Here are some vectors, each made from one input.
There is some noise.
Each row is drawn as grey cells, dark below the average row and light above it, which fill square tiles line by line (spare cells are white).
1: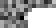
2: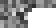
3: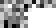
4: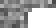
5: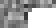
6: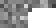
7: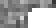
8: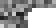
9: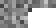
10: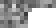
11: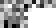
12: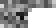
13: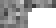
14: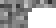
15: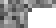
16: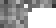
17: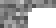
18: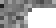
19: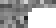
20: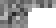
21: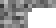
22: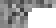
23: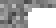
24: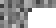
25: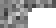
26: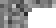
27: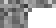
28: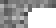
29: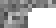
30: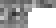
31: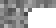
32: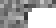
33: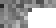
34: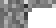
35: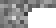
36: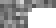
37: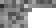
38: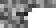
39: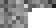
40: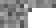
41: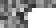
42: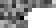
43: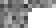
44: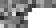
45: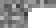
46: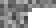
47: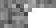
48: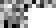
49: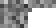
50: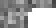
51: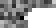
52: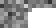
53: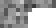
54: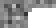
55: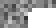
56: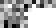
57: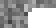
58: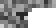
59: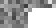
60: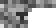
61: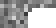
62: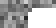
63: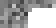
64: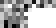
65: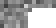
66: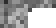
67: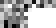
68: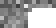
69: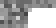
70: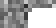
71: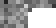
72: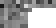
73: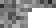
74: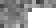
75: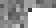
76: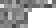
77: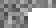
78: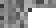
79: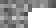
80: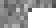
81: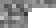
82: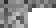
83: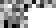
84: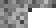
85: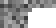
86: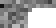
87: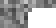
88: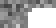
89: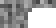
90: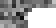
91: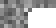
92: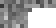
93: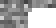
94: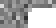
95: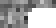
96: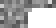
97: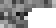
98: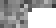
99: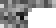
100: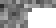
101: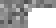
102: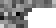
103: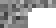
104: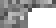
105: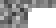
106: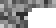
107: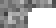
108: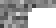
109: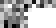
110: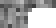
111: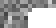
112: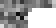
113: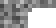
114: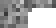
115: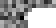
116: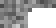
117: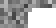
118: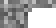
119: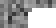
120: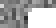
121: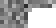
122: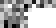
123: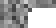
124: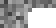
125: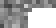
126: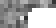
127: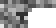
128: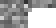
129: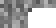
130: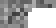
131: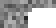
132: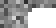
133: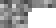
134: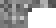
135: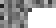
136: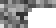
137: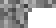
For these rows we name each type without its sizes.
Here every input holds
a list of items, each a point on each of two lines.
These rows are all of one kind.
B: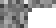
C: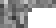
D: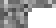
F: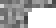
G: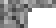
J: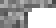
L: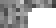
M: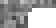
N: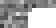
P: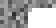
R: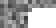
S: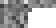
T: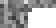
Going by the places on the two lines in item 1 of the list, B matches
C, G, S and T.
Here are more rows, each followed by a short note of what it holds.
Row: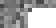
a list of three items
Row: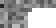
a list of three items
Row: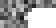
a list of one item
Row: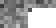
a list of three items
